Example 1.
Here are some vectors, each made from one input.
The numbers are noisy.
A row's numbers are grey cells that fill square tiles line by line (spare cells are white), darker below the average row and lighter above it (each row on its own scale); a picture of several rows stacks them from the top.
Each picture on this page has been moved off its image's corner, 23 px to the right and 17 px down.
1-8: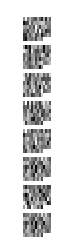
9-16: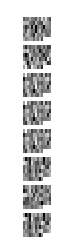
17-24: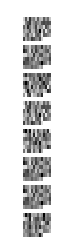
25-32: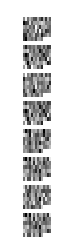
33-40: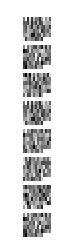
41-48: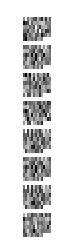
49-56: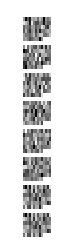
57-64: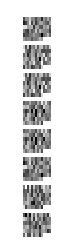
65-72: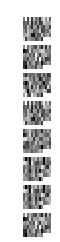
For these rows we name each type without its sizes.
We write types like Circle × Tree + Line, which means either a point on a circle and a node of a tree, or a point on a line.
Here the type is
Line.
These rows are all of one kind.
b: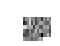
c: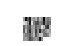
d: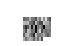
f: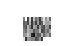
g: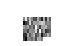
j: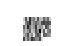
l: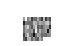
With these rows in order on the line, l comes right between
f and g.
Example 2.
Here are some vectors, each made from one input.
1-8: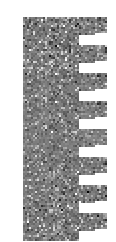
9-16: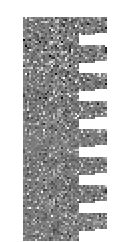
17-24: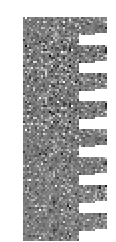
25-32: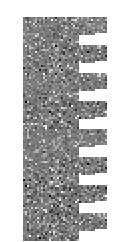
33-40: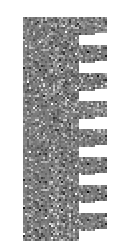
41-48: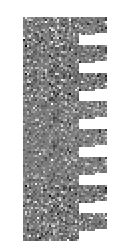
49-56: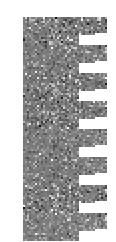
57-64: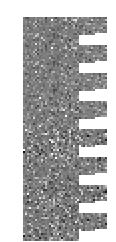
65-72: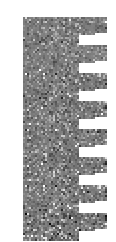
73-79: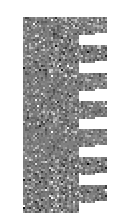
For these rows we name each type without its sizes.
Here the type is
Line.
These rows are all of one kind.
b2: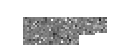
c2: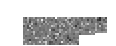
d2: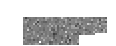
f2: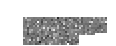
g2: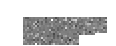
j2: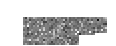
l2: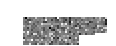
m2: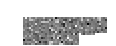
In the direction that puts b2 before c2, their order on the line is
g2, b2, d2, c2, l2, j2, f2, m2.
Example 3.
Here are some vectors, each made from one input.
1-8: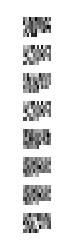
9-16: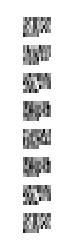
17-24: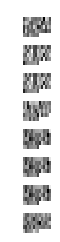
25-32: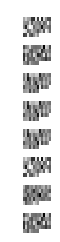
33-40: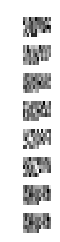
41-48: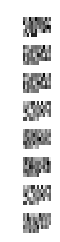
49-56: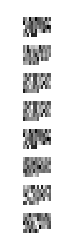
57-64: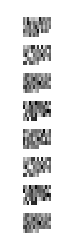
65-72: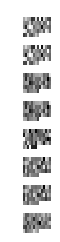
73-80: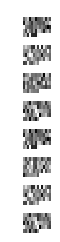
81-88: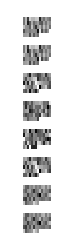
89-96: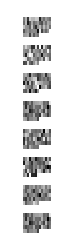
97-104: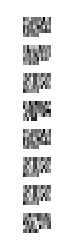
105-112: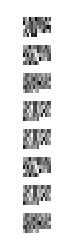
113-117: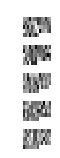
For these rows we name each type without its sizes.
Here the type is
Label.
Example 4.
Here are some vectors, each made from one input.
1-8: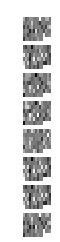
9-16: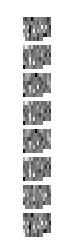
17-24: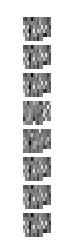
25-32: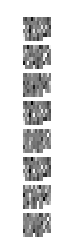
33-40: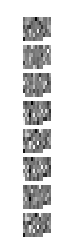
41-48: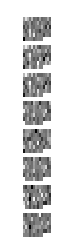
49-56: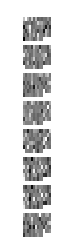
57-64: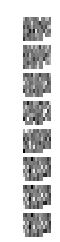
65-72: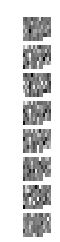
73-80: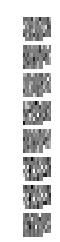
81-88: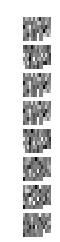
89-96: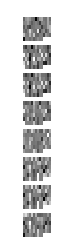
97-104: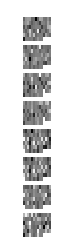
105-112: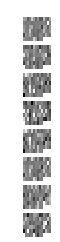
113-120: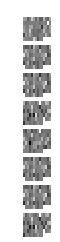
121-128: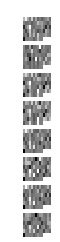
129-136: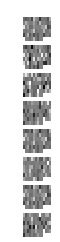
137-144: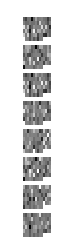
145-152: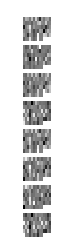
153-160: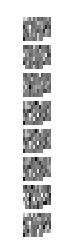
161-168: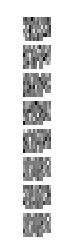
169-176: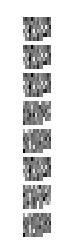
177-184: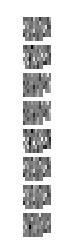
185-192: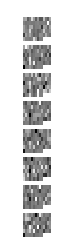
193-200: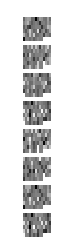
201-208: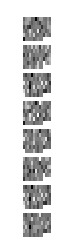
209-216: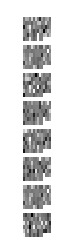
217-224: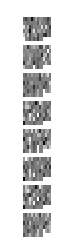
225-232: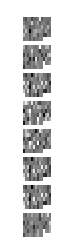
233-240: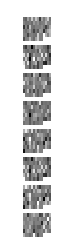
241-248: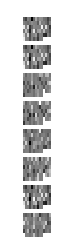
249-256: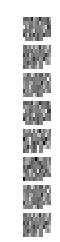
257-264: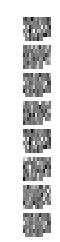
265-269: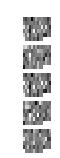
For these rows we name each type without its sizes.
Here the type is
Line.
